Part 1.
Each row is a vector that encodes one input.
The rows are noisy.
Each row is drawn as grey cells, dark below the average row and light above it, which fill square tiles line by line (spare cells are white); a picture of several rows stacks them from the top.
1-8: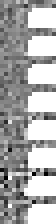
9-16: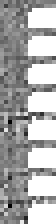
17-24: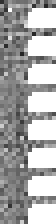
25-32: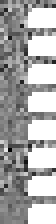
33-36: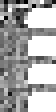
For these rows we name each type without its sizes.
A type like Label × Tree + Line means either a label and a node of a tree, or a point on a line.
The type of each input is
Line.
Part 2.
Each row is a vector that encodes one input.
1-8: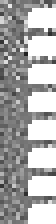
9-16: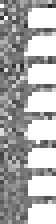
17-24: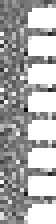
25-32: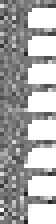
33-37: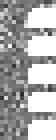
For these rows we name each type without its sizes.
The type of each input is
Tree.
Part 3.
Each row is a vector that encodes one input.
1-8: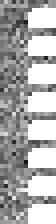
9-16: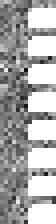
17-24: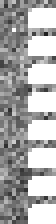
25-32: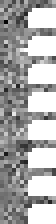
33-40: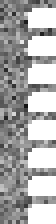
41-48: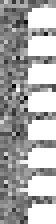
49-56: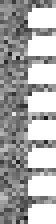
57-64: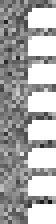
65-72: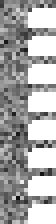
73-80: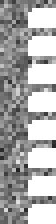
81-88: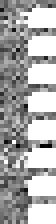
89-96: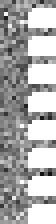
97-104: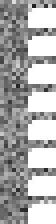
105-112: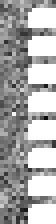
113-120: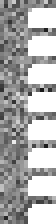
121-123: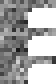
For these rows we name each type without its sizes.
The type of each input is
Circle.
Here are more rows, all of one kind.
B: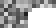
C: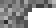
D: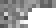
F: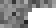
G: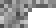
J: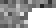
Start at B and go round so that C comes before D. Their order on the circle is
B, G, C, F, J, D.
